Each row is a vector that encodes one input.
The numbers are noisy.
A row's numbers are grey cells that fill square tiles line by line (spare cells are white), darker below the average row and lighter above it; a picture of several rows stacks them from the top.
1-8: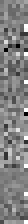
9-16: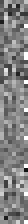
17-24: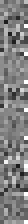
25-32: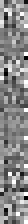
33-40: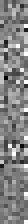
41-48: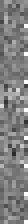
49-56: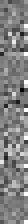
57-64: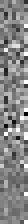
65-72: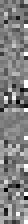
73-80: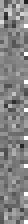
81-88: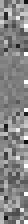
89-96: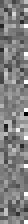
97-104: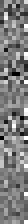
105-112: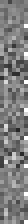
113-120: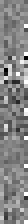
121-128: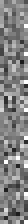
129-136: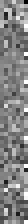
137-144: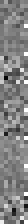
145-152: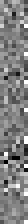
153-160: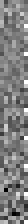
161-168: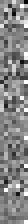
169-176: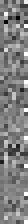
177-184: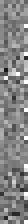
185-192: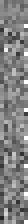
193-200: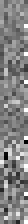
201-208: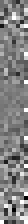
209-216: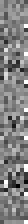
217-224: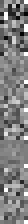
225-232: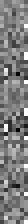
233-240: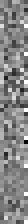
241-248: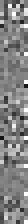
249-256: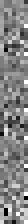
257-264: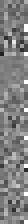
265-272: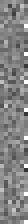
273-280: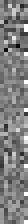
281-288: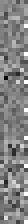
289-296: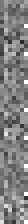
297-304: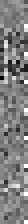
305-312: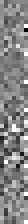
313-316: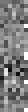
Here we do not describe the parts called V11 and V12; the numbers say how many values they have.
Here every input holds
a point on a 7-point line, together with either a point on a 7-point line, or three true/false values, a value of V11 and a value of V12.
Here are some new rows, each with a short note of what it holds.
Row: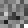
a point on a 7-point line, three true/false values, a value of V11 and a value of V12
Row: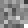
a point on a 7-point line, three true/false values, a value of V11 and a value of V12
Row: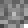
a point on a 7-point line, three true/false values, a value of V11 and a value of V12
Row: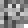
a point on a 7-point line, three true/false values, a value of V11 and a value of V12
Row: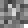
a point on each of two 7-point lines
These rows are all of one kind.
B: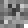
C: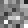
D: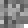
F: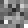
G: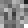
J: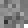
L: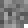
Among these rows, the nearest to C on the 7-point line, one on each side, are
J and L.
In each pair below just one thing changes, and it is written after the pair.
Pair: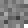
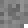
the value of V11
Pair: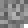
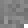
one of the three true/false values
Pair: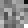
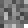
the place on the 7-point line
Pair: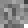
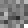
one of the three true/false values
